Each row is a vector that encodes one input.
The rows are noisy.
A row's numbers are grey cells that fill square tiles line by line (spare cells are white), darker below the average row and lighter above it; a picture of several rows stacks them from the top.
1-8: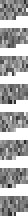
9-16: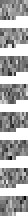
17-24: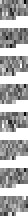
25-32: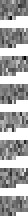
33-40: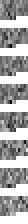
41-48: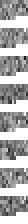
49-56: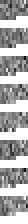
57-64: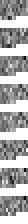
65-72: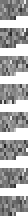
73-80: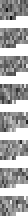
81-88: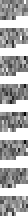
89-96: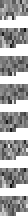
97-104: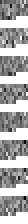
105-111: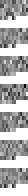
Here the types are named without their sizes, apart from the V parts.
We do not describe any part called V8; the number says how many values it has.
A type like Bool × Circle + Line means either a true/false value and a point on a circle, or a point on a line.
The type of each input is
Line × (Line + V8).
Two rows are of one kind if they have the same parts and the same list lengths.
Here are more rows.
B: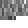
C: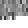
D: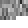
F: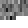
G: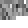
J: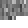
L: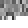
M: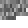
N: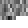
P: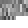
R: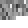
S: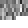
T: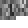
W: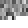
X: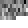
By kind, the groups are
B, F, J, M, N, T, X
C, D, G, L, P, R, S, W

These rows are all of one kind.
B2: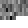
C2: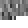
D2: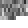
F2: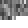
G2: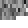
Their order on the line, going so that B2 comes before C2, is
D2, G2, B2, C2, F2.
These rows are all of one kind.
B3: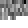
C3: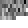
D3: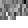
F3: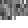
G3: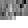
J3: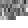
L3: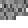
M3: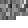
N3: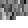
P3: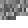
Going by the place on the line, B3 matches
C3, J3 and N3.
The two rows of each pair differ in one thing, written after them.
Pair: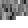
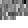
the value of V8
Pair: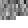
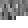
the value of V8
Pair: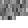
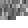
the place on the line
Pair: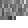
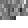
the place on the line
